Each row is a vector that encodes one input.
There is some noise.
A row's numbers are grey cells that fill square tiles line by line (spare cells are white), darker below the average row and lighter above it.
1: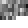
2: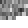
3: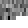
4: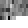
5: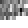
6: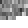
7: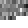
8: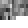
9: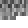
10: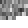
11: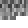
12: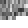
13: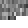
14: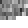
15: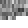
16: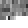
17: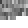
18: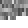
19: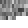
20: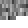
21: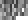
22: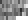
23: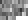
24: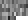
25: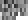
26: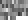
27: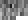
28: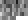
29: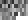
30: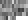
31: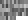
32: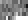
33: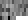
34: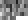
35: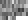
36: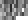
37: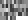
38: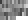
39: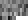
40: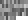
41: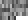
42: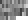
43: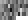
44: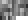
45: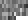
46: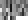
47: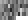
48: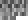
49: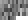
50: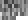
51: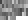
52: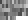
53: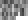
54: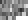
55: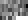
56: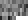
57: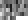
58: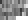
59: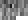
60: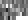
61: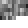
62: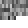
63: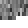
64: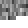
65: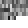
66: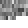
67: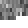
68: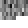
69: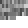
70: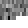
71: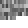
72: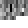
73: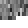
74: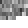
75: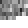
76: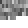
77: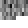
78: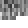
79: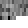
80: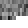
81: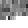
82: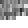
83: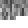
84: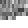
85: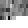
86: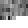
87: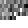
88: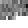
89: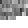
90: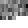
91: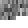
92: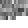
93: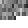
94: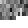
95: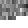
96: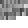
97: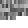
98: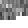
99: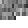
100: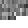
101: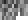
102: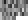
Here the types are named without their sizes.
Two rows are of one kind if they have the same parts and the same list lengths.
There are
3 kinds of row.
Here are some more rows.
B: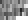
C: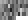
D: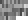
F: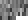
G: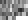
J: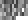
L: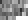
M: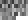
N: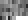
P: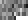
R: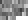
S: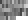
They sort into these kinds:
B, D, G, L, R, S
C, F, N, P
J, M

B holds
a point on a line.
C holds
a node of a tree.
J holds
a label.
